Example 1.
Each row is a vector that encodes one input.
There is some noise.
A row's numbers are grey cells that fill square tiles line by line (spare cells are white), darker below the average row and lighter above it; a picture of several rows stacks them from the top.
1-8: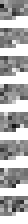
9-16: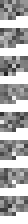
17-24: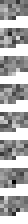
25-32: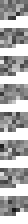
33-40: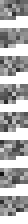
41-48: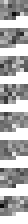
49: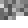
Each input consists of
four true/false values.
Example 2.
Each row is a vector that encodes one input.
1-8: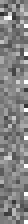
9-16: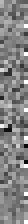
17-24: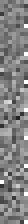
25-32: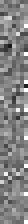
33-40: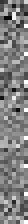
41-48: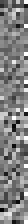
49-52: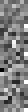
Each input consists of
a point on a 6-point line.
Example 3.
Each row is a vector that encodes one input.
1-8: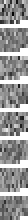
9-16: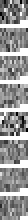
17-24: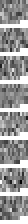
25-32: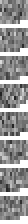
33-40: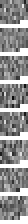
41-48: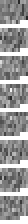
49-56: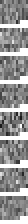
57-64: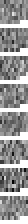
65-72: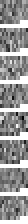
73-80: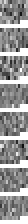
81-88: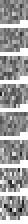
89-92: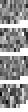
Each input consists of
a point on a 16-point circle.
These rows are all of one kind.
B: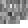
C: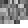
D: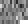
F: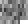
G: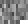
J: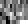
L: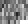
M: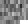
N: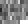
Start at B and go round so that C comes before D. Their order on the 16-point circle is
B, G, C, D, J, M, N, F, L.
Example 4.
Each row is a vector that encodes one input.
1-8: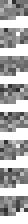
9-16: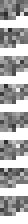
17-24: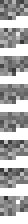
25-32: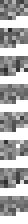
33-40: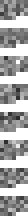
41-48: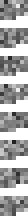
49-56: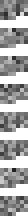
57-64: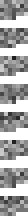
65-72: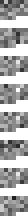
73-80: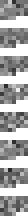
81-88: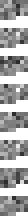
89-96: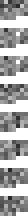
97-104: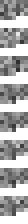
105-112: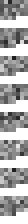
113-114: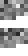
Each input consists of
a point on a 15-point circle.
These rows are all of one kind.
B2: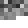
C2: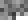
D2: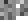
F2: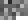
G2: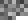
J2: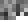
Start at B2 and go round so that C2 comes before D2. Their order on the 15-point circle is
B2, F2, C2, D2, J2, G2.
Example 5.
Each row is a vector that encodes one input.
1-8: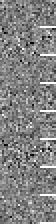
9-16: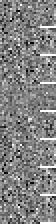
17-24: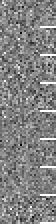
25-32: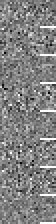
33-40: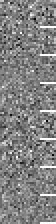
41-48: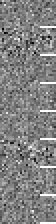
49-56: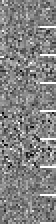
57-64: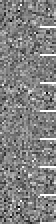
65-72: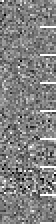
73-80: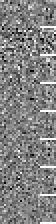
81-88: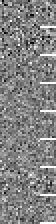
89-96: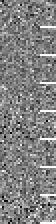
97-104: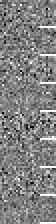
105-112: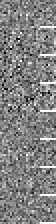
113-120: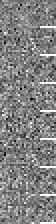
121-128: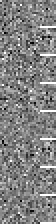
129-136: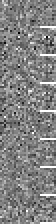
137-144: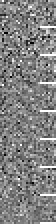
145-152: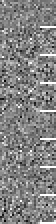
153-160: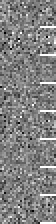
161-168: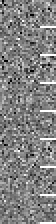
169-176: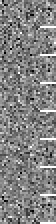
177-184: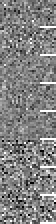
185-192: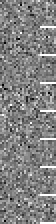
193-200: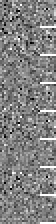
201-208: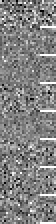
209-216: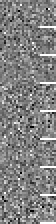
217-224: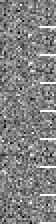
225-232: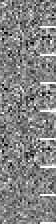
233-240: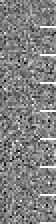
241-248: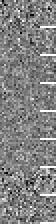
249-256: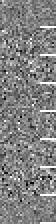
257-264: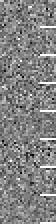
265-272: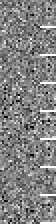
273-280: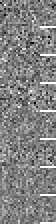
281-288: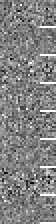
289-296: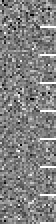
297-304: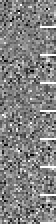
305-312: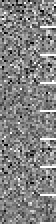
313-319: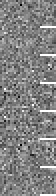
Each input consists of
either a fixed value, or a node of a 19-node tree.
